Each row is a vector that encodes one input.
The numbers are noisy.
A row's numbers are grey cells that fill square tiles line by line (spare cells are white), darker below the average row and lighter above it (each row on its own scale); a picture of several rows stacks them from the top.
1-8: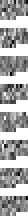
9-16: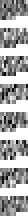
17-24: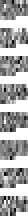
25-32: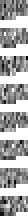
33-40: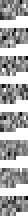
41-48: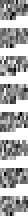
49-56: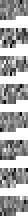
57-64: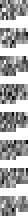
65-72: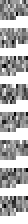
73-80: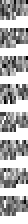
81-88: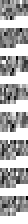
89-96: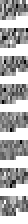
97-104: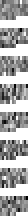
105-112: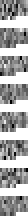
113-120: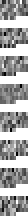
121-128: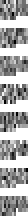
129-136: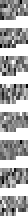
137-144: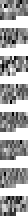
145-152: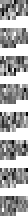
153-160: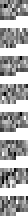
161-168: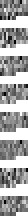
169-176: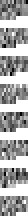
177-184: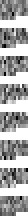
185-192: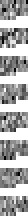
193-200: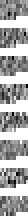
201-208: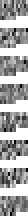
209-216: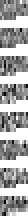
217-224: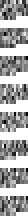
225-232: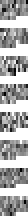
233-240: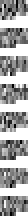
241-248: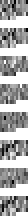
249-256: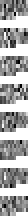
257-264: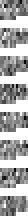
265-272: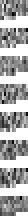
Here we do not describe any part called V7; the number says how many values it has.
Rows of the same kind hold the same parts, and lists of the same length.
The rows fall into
3 kinds.
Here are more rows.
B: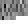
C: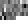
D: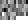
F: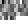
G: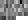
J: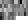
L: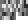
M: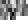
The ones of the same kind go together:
B, G, J
C, F, L, M
D

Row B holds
one of 8 labels and a point on an 8-point line.
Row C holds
one of 8 labels and one of 11 labels.
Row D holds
a value of V7.
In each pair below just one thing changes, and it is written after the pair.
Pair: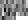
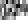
the label
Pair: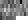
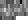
the place on the 8-point line
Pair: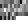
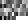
the place on the 8-point line
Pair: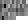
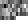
the place on the 8-point line
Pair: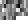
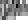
the place on the 8-point line
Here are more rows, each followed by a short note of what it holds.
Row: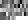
one of 8 labels and a point on an 8-point line
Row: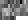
one of 8 labels and a point on an 8-point line
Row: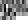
one of 8 labels and a point on an 8-point line
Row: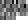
one of 8 labels and a point on an 8-point line
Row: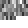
one of 8 labels and one of 11 labels
